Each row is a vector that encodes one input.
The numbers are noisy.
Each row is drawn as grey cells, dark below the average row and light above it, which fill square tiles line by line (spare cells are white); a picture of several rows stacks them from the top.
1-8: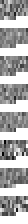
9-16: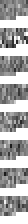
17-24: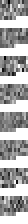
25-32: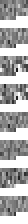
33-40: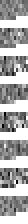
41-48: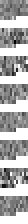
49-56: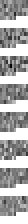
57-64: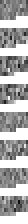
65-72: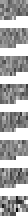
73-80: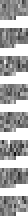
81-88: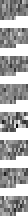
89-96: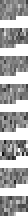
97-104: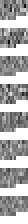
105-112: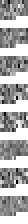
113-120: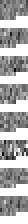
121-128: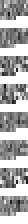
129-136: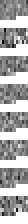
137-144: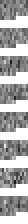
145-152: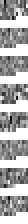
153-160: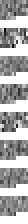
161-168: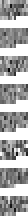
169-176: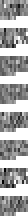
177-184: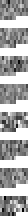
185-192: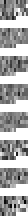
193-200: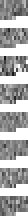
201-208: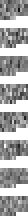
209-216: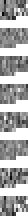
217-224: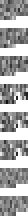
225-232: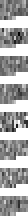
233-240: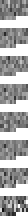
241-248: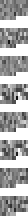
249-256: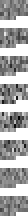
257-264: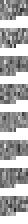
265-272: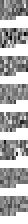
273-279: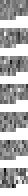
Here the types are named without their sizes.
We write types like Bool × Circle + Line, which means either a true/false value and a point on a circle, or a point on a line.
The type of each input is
Bool × Bool × Bool × Bool + Line.
